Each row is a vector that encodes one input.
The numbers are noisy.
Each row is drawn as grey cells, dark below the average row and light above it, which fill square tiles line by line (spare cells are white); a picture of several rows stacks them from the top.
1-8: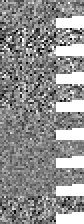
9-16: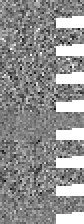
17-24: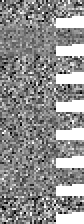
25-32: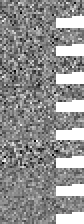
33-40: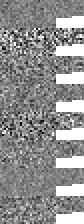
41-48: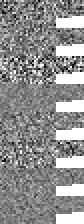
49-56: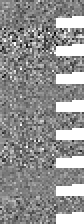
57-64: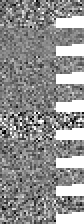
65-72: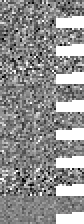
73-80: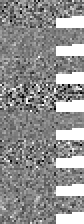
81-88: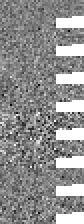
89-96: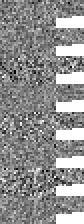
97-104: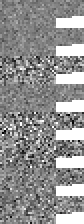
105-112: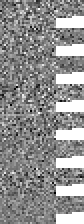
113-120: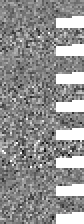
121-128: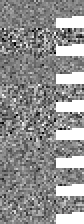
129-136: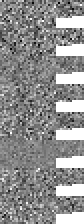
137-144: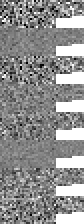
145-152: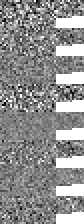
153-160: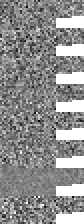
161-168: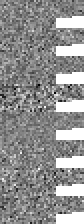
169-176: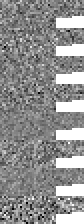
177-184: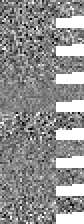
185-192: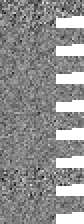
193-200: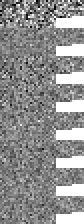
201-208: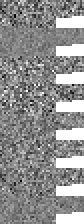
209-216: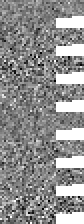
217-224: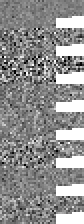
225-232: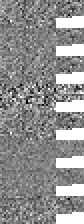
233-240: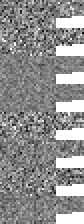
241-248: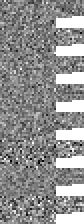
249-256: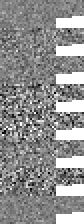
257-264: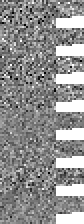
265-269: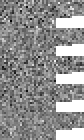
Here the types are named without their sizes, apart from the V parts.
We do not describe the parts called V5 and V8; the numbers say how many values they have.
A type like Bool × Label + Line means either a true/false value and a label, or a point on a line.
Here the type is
Bool × V8 + Label × (Tree + V5).
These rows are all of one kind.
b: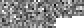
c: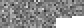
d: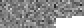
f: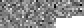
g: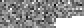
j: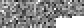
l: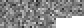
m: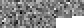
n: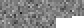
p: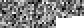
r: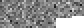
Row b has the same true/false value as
d, f and j.
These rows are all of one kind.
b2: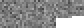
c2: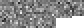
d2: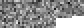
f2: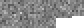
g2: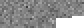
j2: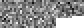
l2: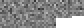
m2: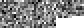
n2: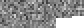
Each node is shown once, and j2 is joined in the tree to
n2.
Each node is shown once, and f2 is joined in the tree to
m2.
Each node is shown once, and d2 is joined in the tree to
g2 and n2.
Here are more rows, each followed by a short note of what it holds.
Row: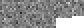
a true/false value and a value of V8
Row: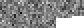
a true/false value and a value of V8
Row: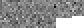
a true/false value and a value of V8
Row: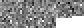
a label and a node of a tree
